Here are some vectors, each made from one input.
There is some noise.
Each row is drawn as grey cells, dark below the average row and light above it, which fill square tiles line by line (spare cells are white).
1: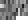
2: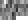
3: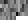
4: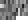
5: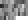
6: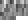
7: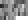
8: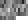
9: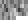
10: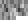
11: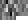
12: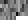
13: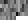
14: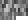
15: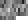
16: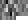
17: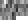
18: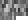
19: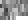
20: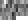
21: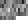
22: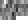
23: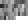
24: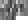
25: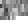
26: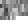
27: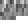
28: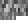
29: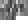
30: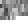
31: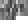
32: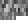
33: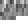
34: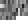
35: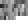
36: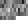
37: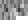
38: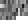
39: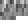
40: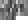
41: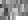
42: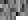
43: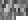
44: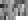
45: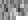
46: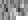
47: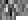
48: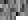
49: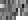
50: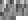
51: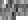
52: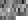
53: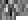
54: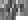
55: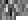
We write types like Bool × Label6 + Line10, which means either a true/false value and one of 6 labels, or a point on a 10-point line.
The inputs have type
Circle11.
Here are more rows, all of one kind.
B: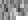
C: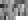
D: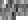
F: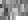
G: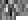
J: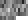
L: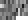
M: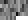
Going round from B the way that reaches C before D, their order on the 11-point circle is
B, F, C, J, G, M, L, D.
